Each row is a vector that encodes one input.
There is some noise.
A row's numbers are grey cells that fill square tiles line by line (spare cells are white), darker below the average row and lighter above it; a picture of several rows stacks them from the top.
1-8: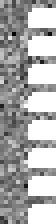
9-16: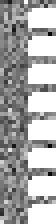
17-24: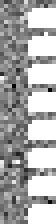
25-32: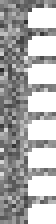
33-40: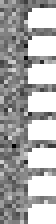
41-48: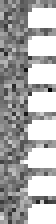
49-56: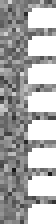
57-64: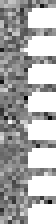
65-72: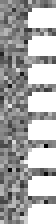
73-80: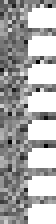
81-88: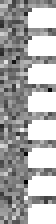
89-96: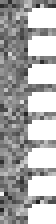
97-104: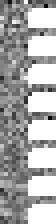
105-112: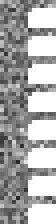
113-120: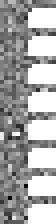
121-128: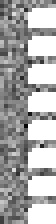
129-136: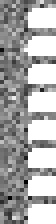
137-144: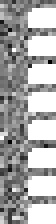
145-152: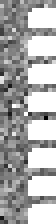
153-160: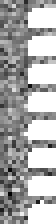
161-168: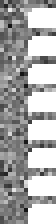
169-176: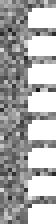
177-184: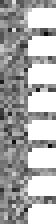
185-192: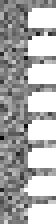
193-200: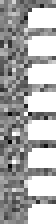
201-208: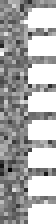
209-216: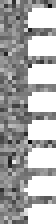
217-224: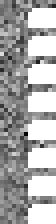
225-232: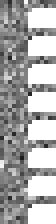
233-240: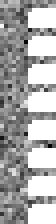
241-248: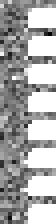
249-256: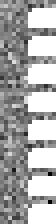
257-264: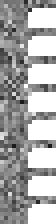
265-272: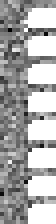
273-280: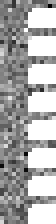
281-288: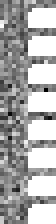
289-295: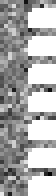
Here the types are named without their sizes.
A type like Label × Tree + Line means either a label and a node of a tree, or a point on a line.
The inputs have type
(Bool × Bool × Bool × Bool + Circle) × Label.
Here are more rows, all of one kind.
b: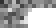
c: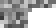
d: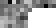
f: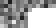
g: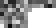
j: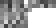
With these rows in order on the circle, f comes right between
d and g.
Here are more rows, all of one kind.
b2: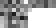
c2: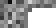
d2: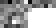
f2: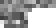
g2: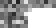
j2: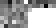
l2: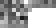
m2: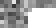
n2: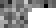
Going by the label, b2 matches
g2, l2 and m2.
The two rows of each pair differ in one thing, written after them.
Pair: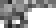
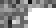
the label
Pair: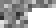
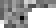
the place on the circle
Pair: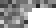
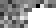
the place on the circle
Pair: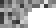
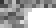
the place on the circle
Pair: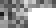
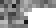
the place on the circle
